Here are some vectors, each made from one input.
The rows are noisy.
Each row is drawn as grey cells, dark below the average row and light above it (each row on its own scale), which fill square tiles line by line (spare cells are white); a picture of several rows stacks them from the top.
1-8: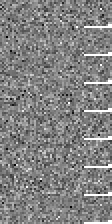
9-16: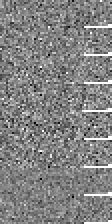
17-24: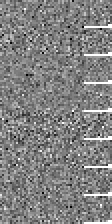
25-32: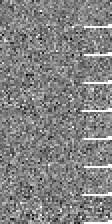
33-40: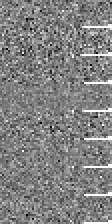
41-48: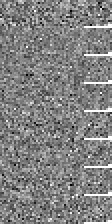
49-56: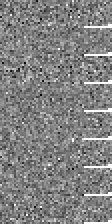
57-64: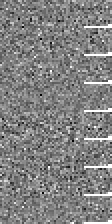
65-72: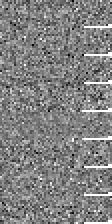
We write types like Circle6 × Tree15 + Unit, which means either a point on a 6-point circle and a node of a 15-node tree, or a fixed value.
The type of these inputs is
(Bool × Bool × Bool × Bool + Unit) × Line9.
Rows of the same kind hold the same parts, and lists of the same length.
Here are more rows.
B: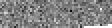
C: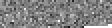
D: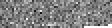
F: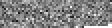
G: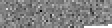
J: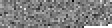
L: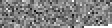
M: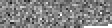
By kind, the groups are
B, C, G, J, M
D, F, L

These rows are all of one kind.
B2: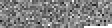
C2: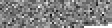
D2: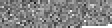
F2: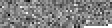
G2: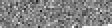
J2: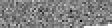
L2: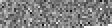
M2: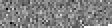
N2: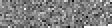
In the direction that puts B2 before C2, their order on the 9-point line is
N2, M2, F2, D2, G2, B2, C2, J2, L2.
